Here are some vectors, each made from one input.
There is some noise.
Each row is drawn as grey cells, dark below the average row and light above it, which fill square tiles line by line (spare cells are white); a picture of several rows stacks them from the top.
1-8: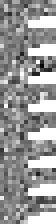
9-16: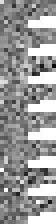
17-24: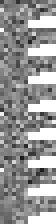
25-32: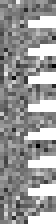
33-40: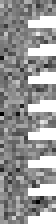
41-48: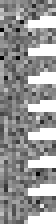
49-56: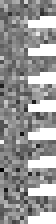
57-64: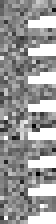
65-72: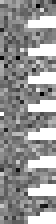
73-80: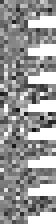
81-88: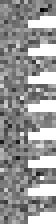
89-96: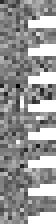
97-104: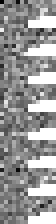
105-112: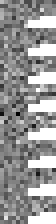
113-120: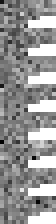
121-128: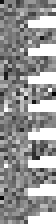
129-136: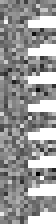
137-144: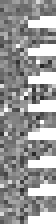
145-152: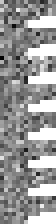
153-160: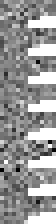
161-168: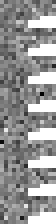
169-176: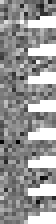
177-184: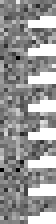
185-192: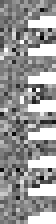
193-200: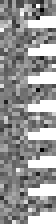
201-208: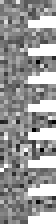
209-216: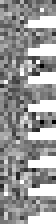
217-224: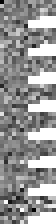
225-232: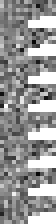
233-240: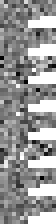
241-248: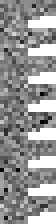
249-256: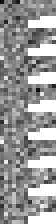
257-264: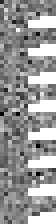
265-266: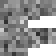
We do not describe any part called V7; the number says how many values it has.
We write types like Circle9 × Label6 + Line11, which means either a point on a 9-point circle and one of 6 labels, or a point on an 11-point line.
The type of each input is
(Bool × Bool × Bool × Bool × Bool + Circle6) × Line4 × V7.
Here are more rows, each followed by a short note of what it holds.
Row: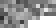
a point on a 4-point line, five true/false values and a value of V7
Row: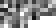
a point on a 6-point circle, a point on a 4-point line and a value of V7
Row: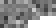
a point on a 4-point line, five true/false values and a value of V7
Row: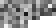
a point on a 6-point circle, a point on a 4-point line and a value of V7
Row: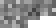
a point on a 4-point line, five true/false values and a value of V7
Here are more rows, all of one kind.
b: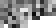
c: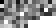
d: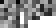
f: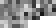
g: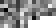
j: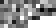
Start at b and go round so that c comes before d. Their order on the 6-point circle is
b, f, c, d, j, g.
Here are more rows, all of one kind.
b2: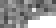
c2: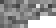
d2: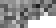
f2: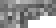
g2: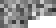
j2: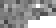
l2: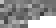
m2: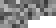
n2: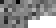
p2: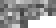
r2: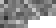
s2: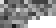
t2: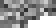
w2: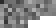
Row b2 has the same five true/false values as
f2, g2, p2 and t2.
